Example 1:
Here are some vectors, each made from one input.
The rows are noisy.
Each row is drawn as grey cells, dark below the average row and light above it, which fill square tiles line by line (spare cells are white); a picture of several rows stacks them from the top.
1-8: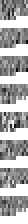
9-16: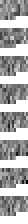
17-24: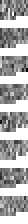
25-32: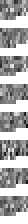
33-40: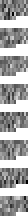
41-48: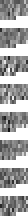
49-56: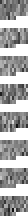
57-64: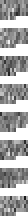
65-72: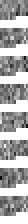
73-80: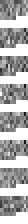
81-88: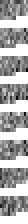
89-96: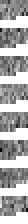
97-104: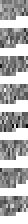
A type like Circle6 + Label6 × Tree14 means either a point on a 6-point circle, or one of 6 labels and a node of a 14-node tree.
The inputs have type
Bool × Tree7.
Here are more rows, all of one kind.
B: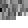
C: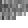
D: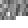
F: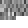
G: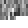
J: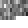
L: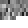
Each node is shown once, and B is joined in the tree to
C and J.
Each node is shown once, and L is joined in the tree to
F.
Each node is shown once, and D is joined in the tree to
C and G.
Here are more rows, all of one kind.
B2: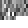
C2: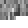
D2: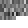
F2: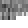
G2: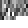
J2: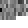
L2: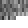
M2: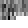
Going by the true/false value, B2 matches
C2 and G2.
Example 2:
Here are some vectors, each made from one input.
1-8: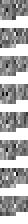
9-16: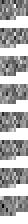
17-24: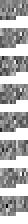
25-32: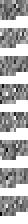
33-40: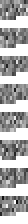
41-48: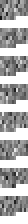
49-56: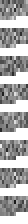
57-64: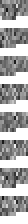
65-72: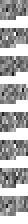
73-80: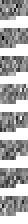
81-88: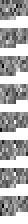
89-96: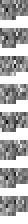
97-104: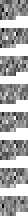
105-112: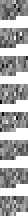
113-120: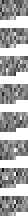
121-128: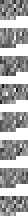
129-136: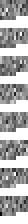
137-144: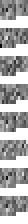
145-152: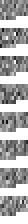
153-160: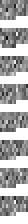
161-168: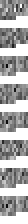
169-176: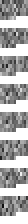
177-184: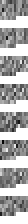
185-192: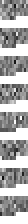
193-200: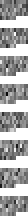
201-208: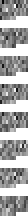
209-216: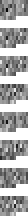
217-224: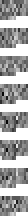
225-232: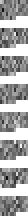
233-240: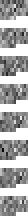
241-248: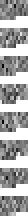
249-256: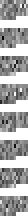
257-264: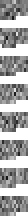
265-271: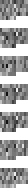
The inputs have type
(Bool × Bool × Bool + Unit) × (Tree13 + Unit).
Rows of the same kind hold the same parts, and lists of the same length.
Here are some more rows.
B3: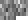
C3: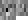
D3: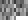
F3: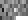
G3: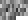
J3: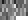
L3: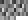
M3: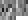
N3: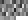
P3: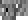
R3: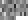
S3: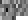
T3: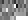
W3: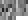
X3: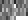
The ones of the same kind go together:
B3, C3, G3, M3, P3, S3, W3
D3, J3, T3, X3
F3, R3
L3, N3

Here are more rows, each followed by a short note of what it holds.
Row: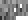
a node of a 13-node tree and three true/false values
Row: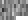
a node of a 13-node tree and three true/false values
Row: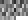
a fixed value
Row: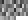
a fixed value
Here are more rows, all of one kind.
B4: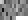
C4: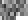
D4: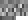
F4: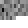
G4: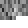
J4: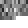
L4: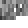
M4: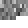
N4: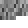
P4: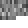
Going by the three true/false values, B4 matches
F4, M4 and N4.
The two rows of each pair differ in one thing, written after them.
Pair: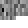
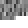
the node of the tree
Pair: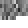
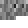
the node of the tree
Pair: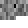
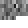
the node of the tree
